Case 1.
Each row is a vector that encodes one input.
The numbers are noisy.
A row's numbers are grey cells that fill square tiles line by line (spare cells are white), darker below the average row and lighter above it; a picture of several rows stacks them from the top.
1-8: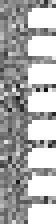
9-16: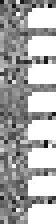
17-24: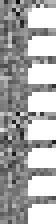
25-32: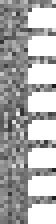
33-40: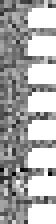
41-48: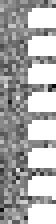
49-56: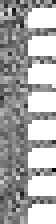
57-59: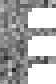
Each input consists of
one of 5 labels.
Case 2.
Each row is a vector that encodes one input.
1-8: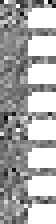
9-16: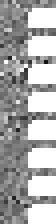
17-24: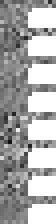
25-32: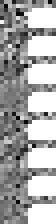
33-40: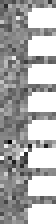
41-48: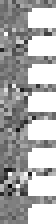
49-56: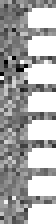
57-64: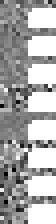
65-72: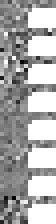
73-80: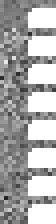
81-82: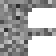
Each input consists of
either a fixed value, or three true/false values.
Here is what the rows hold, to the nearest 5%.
About 5% of them hold a fixed value. The rest hold three true/false values.
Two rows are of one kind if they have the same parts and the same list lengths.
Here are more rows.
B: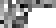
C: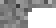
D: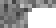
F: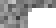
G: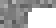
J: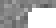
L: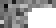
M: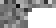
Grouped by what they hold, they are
B, C, D, G, J, L, M
F

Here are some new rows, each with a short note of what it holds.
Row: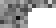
three true/false values
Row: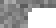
three true/false values
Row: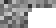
a fixed value
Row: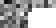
three true/false values
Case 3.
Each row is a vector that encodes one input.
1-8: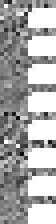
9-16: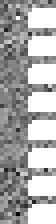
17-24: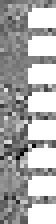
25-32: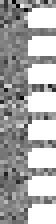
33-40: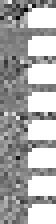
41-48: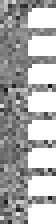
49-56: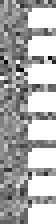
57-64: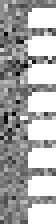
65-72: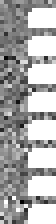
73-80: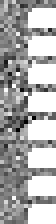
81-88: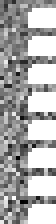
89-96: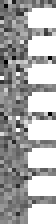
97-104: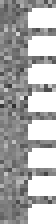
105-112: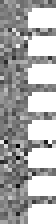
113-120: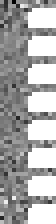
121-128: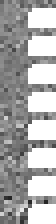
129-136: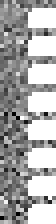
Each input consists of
either a fixed value, or three true/false values.
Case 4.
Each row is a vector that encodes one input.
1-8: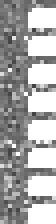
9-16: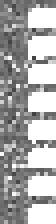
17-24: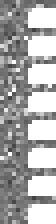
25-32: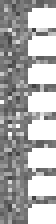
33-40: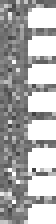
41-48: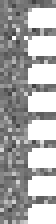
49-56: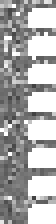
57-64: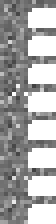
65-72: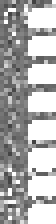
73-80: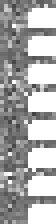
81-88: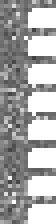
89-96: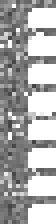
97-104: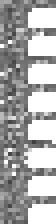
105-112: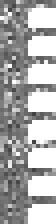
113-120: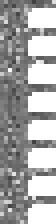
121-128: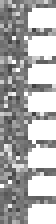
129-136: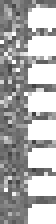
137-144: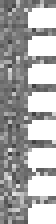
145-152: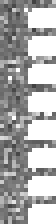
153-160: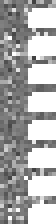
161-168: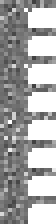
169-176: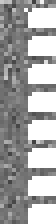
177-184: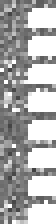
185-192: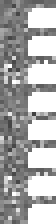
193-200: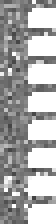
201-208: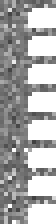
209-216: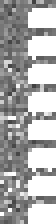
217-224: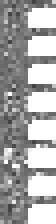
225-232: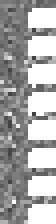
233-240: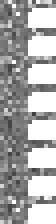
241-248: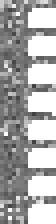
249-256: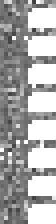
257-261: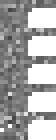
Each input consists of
three true/false values.
